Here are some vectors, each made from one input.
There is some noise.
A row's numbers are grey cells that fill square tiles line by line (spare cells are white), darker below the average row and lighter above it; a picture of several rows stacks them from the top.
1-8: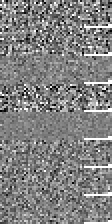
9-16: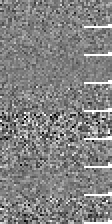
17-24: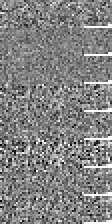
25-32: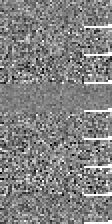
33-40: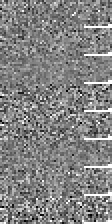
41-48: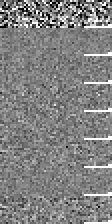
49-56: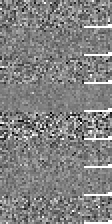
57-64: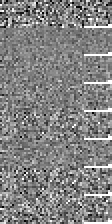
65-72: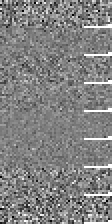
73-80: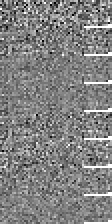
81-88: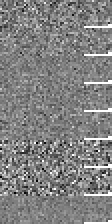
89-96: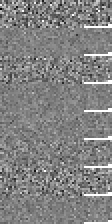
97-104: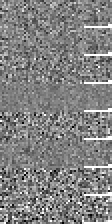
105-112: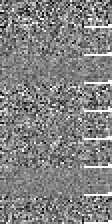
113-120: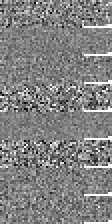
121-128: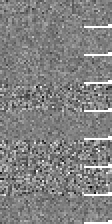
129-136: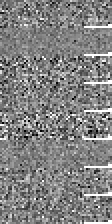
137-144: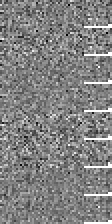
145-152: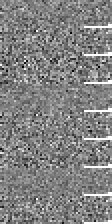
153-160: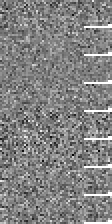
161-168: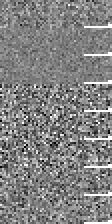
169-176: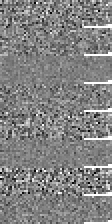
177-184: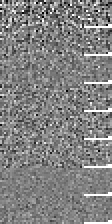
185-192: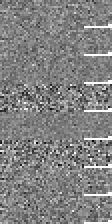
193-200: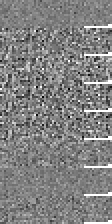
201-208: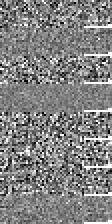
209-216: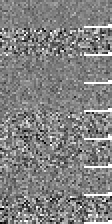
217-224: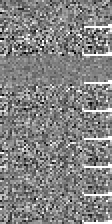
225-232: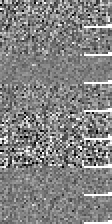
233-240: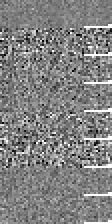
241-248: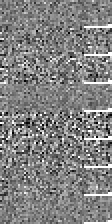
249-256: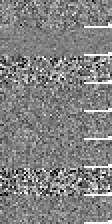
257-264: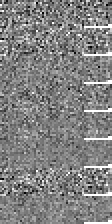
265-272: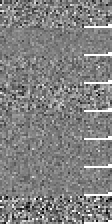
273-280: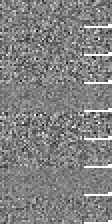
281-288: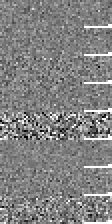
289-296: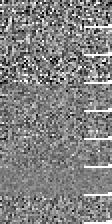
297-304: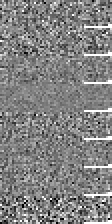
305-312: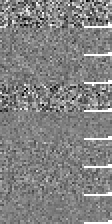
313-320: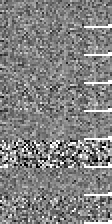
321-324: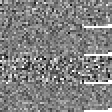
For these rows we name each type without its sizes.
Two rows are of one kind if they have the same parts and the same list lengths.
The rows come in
2 kinds.
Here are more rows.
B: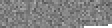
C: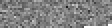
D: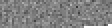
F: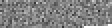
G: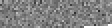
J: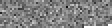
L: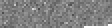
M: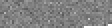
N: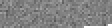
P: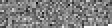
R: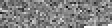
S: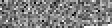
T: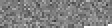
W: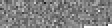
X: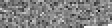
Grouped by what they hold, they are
B, D, F, G, L, M, N, P, S, T, W
C, J, R, X

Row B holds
a node of a tree and a true/false value.
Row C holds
a true/false value.
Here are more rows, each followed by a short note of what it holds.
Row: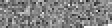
a true/false value
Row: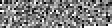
a true/false value
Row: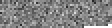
a true/false value
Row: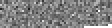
a node of a tree and a true/false value
